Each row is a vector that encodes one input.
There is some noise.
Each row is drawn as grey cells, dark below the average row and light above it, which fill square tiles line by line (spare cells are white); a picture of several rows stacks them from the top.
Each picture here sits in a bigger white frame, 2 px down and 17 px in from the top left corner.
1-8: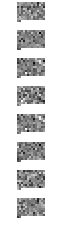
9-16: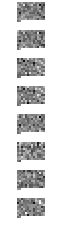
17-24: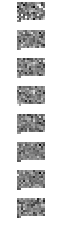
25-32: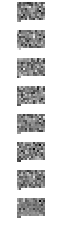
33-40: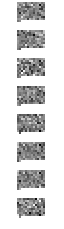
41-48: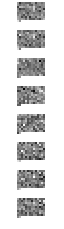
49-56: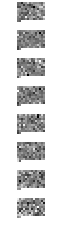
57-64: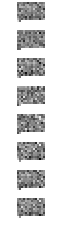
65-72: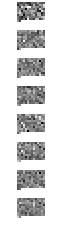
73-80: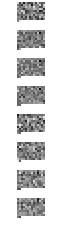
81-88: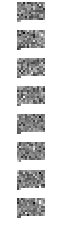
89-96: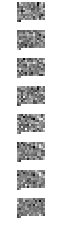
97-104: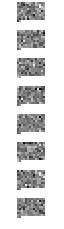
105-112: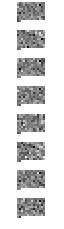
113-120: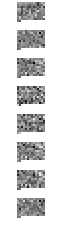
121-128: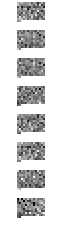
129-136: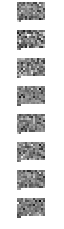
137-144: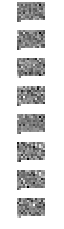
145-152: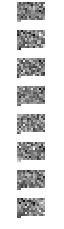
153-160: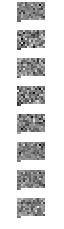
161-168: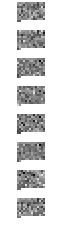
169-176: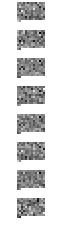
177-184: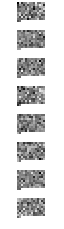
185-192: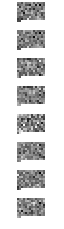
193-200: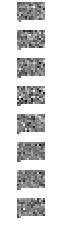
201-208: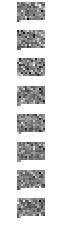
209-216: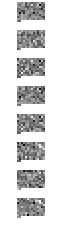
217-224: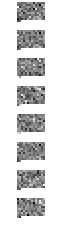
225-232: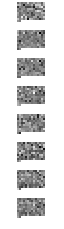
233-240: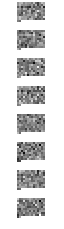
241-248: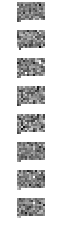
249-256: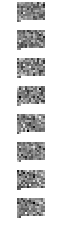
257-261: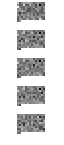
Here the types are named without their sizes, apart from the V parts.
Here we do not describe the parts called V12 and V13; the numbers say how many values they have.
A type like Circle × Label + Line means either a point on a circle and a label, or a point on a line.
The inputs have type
Bool × V12 + Line + V13.
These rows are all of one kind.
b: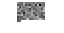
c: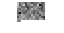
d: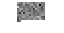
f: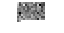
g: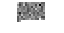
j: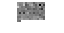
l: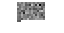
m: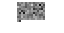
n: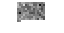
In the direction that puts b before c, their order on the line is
b, l, f, n, j, m, d, g, c.
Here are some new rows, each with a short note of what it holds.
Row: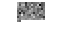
a point on a line
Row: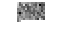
a point on a line
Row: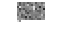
a value of V13
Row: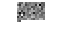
a point on a line
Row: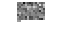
a value of V13
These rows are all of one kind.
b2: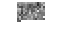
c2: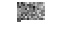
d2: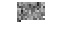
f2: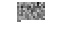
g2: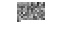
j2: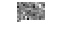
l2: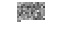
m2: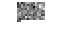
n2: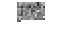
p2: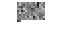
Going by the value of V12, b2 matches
c2, d2 and n2.
